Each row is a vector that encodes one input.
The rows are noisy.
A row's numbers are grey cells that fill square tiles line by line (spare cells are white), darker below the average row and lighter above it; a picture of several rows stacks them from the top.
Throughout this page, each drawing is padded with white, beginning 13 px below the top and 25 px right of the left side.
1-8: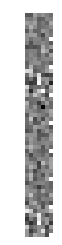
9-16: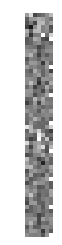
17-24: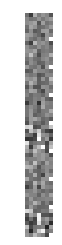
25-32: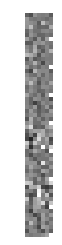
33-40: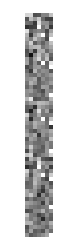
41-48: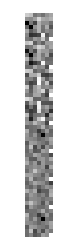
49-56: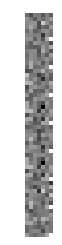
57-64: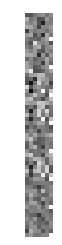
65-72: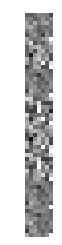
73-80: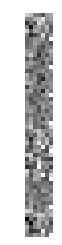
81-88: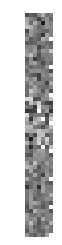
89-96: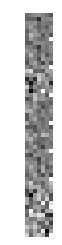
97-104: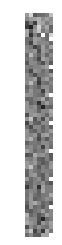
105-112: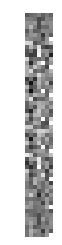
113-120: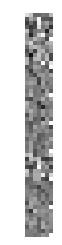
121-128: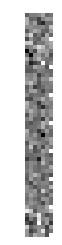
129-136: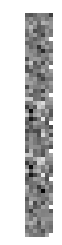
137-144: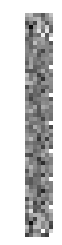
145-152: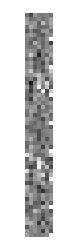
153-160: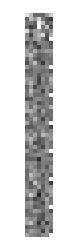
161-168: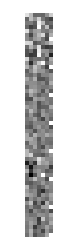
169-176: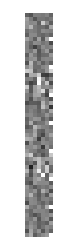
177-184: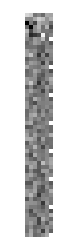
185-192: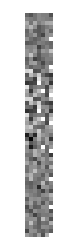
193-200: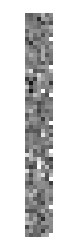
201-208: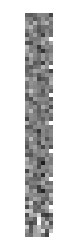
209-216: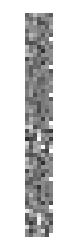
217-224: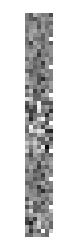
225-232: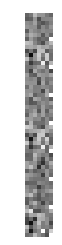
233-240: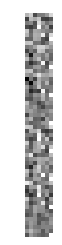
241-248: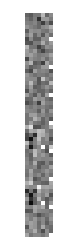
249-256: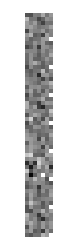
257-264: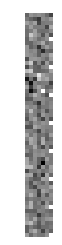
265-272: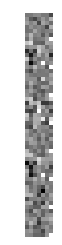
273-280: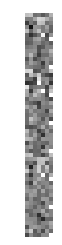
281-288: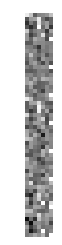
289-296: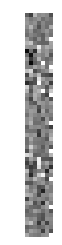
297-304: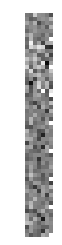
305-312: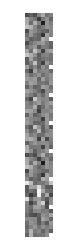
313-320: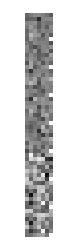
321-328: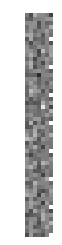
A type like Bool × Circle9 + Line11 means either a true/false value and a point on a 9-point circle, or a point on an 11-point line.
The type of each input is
List2(Circle8) × Tree12 + List2(Circle9).
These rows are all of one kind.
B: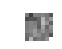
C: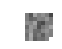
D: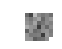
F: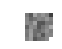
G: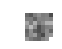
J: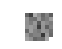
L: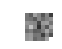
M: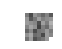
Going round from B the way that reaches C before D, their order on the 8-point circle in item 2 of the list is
B, G, L, C, F, J, D, M.
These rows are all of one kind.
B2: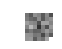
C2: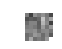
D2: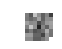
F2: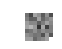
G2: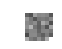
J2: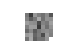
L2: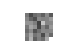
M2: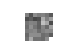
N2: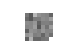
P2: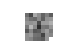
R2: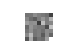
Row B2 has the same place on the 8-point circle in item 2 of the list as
F2, J2, L2 and N2.
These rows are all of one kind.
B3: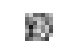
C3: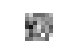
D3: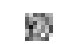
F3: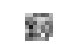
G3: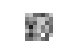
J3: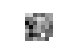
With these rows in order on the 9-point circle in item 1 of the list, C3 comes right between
D3 and J3.
